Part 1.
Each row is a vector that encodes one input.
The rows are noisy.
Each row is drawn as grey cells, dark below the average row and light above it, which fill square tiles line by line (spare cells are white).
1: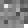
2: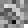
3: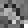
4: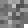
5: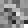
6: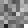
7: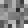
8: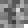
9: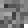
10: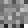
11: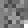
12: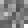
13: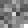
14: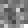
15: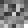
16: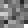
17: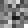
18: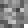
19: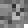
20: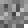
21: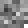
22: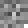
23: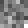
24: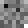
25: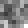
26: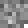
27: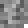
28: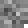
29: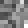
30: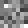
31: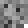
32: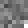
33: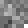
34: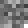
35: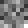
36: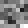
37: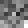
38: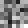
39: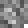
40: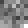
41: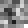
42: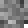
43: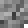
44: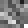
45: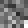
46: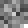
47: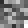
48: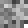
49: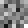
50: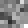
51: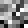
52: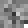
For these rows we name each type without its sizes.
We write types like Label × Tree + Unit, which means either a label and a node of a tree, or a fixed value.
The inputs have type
Line.
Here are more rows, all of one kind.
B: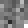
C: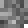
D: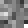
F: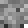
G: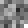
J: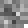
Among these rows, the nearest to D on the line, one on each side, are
B and J.
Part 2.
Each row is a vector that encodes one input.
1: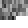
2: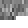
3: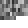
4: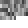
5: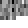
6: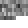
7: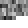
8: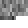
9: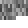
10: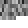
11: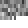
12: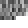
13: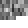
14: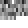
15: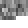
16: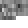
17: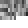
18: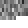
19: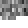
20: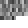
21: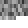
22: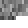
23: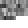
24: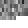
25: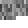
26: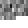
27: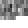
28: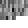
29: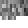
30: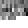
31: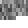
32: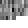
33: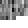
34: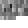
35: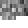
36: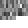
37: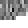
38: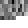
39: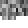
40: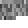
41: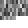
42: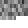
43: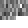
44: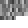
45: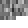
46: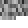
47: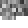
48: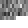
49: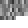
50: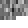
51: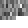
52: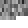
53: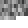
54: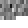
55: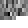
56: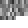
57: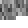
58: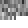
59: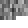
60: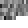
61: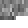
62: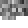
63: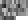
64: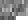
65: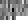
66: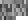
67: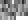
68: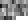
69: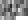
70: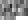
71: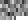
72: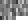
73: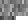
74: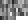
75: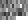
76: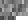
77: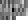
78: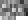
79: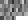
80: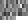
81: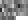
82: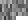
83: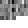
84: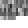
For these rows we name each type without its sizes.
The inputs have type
Line.
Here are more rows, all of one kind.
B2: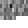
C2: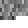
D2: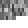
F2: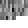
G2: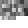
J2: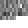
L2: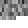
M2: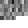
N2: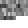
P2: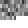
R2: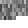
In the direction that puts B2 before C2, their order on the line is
P2, L2, G2, B2, R2, N2, C2, M2, F2, D2, J2.
